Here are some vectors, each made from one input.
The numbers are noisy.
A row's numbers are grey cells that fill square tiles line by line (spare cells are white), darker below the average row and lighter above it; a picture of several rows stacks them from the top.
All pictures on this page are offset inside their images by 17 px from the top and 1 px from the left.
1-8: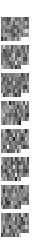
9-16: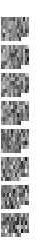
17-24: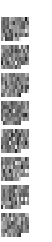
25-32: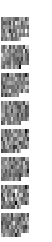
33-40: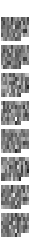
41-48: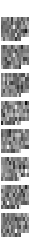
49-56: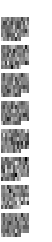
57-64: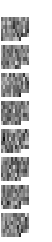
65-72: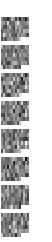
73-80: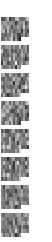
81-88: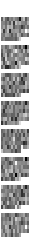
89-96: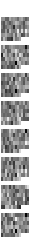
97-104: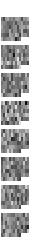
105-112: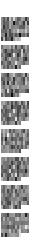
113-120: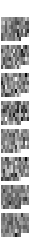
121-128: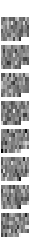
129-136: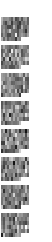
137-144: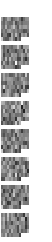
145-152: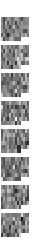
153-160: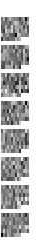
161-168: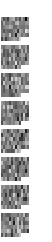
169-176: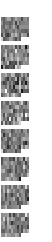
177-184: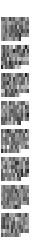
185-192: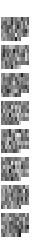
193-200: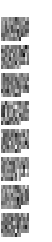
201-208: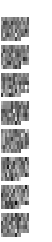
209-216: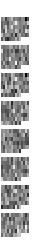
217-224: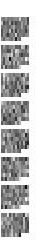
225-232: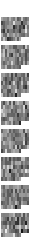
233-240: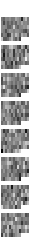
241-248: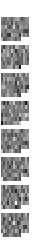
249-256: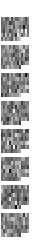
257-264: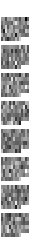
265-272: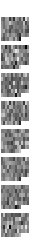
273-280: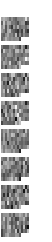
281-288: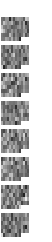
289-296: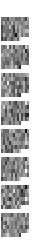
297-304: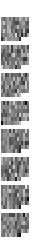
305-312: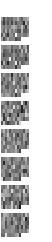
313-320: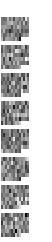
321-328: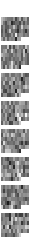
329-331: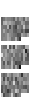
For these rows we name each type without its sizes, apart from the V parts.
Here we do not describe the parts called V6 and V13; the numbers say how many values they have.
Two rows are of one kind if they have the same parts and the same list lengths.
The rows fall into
4 kinds.
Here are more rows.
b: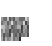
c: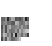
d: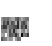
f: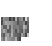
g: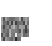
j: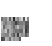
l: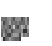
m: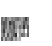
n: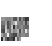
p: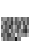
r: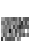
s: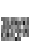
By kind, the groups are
b, f, j
c, m, n, r
d
g, l, p, s

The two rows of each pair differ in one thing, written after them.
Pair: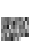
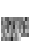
the value of V6
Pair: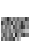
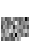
the value of V6
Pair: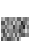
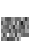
the value of V13
